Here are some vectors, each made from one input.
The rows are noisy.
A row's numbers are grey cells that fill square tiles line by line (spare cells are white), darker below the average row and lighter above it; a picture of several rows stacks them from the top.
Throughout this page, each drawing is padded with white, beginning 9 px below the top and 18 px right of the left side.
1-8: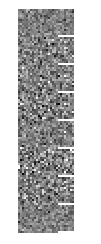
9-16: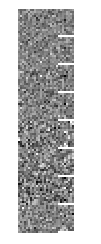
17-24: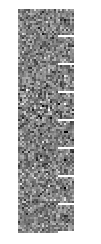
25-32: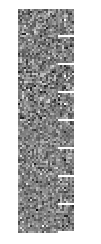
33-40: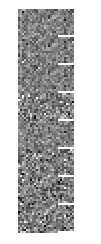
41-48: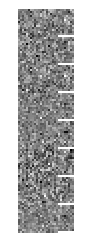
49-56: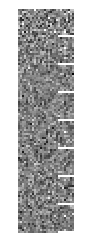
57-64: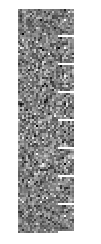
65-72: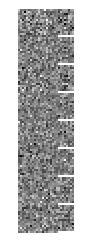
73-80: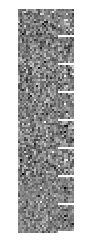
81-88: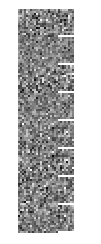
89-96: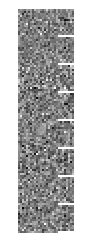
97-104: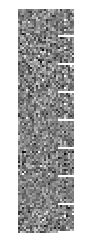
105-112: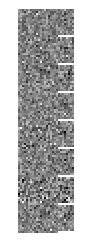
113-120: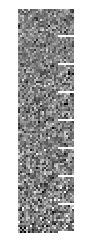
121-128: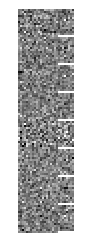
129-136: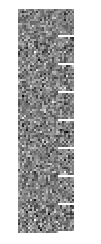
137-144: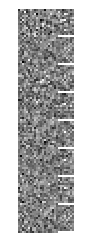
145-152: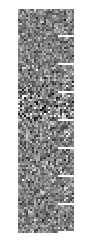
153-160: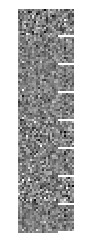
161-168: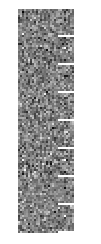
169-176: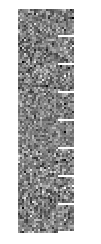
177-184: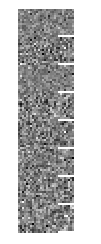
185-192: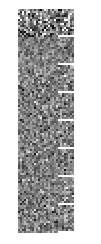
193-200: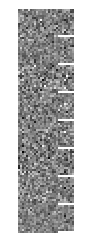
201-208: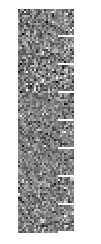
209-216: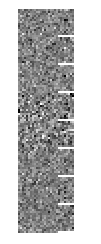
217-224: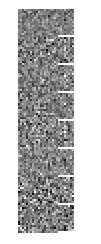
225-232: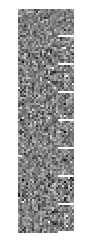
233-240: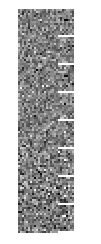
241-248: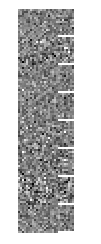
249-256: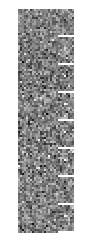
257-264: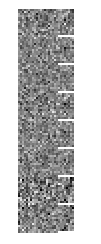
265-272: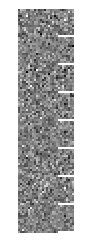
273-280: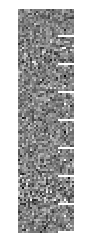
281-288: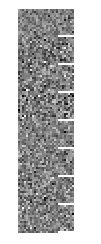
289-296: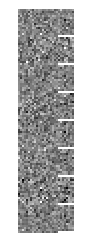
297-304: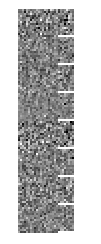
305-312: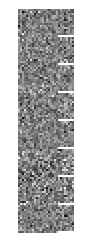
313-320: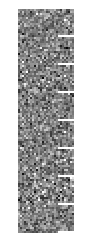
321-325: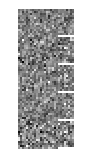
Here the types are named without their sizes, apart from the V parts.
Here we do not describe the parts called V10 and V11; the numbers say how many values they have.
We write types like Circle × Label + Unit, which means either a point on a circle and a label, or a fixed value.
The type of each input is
Bool × Bool × Bool × Bool × Bool × (Line + V11) × V10.
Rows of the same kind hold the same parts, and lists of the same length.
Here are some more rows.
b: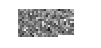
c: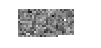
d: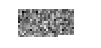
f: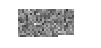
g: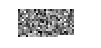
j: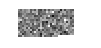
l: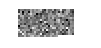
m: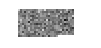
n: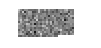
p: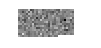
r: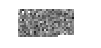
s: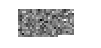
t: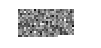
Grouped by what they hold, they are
b, c, g, j, s, t
d, f, l, m, n, p, r

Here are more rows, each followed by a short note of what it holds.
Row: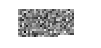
a point on a line, five true/false values and a value of V10
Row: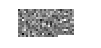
five true/false values, a value of V10 and a value of V11
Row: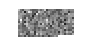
a point on a line, five true/false values and a value of V10
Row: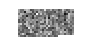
a point on a line, five true/false values and a value of V10
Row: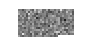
a point on a line, five true/false values and a value of V10
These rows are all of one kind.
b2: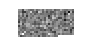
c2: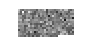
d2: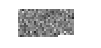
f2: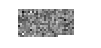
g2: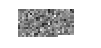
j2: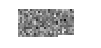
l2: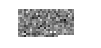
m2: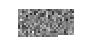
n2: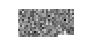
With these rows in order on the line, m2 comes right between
b2 and d2.
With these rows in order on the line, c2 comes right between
d2 and n2.
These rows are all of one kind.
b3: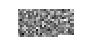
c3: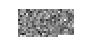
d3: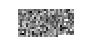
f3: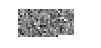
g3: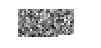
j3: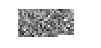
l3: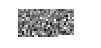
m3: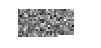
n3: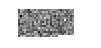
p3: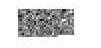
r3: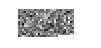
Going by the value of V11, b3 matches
j3 and l3.
